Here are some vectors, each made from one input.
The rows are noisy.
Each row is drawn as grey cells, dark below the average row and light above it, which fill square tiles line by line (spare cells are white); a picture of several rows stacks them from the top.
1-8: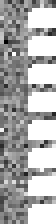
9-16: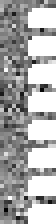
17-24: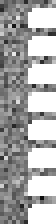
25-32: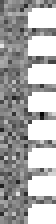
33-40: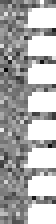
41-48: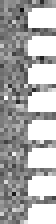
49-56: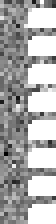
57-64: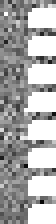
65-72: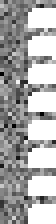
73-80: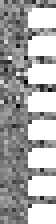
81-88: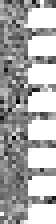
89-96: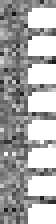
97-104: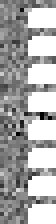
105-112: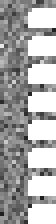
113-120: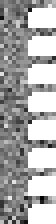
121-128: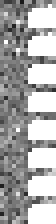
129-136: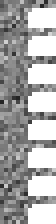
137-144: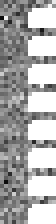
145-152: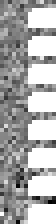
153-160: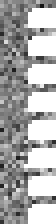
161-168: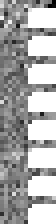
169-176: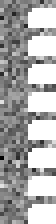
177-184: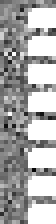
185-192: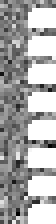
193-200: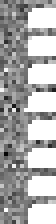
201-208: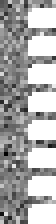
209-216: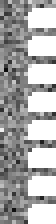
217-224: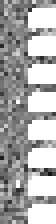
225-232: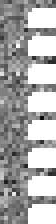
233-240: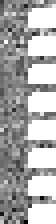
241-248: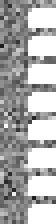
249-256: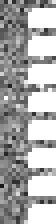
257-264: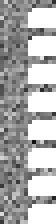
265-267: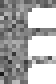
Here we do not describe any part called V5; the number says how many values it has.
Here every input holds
a point on a 10-point line, together with either a point on a 9-point line, or a true/false value and a value of V5.
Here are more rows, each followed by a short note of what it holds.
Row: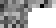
a point on a 9-point line and a point on a 10-point line
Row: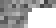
a point on a 9-point line and a point on a 10-point line
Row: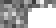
a point on a 9-point line and a point on a 10-point line
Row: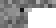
a point on a 9-point line and a point on a 10-point line
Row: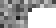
a point on a 10-point line, a true/false value and a value of V5
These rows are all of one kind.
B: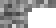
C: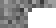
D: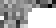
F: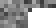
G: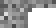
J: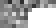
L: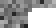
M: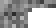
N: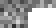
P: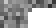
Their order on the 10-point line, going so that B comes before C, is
B, L, M, F, C, P, D, G, J, N.
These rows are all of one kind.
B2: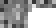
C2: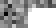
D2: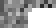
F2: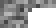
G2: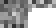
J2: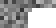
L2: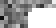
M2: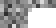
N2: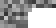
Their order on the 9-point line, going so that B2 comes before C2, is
L2, G2, B2, C2, D2, J2, M2, N2, F2.
